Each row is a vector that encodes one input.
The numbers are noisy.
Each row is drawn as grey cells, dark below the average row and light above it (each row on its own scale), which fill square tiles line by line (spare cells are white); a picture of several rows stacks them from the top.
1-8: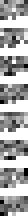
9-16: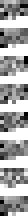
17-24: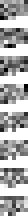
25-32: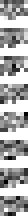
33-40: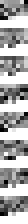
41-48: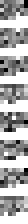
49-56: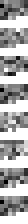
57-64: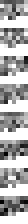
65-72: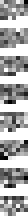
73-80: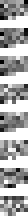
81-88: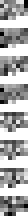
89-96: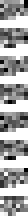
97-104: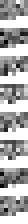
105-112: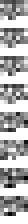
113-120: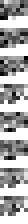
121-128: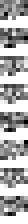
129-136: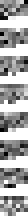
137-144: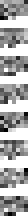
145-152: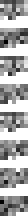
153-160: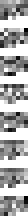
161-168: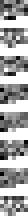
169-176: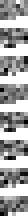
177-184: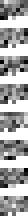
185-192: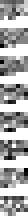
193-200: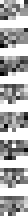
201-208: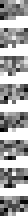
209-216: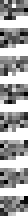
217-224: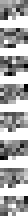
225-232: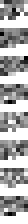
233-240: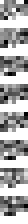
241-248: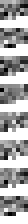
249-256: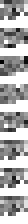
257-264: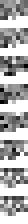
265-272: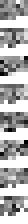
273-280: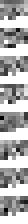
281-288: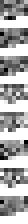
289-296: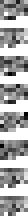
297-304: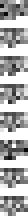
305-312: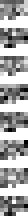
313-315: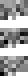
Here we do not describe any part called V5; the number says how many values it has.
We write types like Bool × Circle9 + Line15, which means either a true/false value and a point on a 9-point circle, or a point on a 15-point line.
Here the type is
(Bool × Bool × Bool + Circle11 + Unit) × V5 + Line8 + Line10.
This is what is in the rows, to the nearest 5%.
About 20% of them hold a point on an 8-point line. About 25% of them hold a point on a 10-point line. The rest hold a value of V5, together with either a point on an 11-point circle, or a fixed value, or three true/false values.
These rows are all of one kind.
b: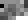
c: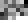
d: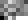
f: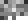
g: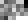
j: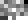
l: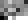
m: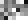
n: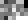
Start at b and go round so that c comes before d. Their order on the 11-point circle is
b, g, n, m, c, l, d, f, j.
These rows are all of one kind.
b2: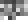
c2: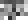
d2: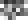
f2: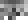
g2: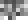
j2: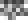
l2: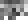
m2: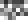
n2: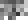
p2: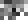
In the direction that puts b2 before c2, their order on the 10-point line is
m2, j2, d2, g2, b2, c2, n2, f2, l2, p2.
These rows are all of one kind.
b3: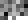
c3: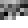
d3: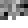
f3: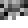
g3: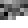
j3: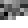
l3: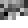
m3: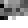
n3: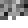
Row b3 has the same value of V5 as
d3 and n3.
